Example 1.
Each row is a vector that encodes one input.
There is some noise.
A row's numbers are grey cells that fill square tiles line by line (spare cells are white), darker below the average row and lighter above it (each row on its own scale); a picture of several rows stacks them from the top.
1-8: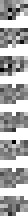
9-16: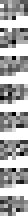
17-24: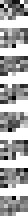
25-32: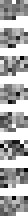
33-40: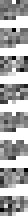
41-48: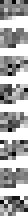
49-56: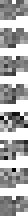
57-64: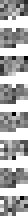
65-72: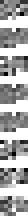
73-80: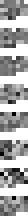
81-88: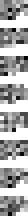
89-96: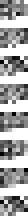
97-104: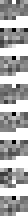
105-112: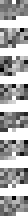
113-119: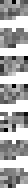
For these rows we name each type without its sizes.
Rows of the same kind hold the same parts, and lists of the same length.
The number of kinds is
2.
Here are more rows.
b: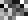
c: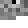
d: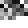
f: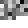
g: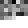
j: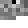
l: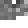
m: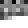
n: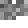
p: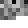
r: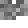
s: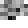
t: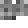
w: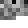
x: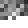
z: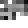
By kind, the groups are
b, d
c, f, g, j, l, m, n, p, r, s, t, w, x, z

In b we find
a fixed value.
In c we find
five true/false values.
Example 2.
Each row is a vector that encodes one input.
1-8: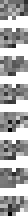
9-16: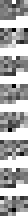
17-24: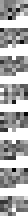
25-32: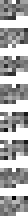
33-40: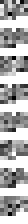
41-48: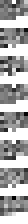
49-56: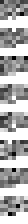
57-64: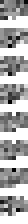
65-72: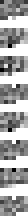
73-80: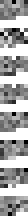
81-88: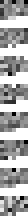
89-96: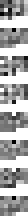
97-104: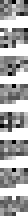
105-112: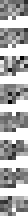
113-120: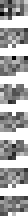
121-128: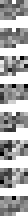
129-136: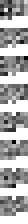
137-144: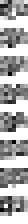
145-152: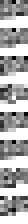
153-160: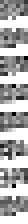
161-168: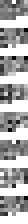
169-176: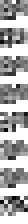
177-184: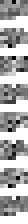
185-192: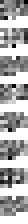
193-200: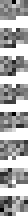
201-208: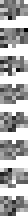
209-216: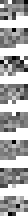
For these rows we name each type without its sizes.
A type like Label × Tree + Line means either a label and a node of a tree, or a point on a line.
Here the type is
Bool × Bool × Bool × Bool × Bool + Unit.
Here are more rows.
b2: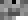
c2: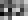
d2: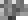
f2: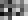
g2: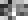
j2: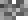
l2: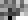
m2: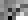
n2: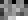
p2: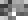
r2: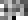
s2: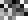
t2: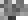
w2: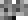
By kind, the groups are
b2, c2, d2, f2, g2, j2, l2, m2, n2, p2, r2, t2, w2
s2

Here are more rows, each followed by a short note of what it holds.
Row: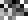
a fixed value
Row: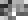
five true/false values
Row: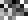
a fixed value
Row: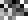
a fixed value
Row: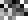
a fixed value
